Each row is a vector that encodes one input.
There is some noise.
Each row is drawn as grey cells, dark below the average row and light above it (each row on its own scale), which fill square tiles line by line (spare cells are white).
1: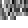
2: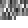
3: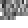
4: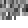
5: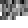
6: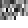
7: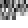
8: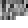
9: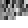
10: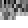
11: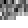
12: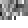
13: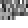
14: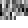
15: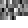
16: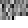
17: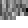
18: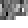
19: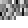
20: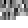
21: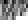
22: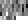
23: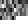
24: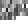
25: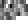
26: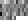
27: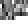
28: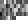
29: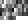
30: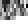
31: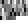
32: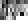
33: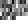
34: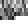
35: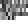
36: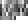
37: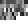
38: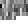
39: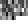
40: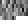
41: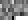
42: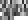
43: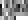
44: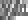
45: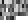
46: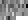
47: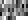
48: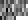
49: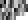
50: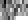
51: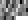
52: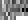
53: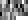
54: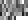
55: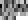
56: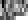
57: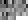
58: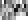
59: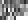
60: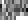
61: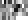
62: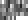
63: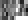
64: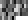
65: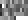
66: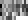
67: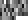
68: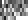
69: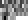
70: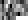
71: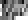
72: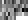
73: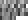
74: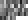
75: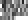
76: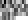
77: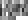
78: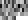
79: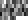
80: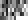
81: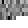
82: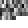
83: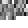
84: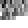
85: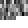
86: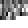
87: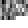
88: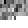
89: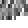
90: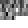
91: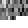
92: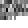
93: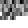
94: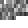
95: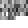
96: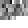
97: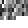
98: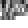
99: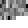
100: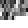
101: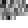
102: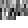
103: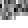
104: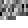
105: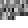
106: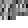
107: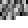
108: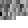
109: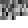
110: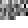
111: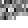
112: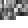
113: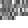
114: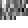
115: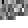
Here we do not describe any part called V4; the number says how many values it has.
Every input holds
a value of V4, together with either two labels (each one of 5), or a value of V4.
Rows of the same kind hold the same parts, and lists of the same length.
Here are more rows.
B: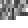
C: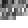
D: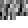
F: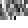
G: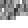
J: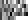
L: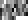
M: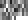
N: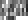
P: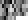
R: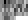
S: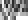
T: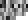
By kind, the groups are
B, D, F, M, P
C, G, J, L, N, R, S, T

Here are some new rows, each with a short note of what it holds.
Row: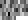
two labels (each one of 5) and a value of V4
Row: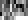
two labels (each one of 5) and a value of V4
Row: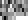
two values of V4
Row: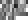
two values of V4
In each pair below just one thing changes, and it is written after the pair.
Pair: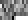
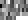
the value of V4
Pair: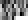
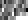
one of the two labels
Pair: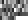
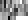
one of the two labels
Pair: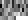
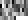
one of the two labels
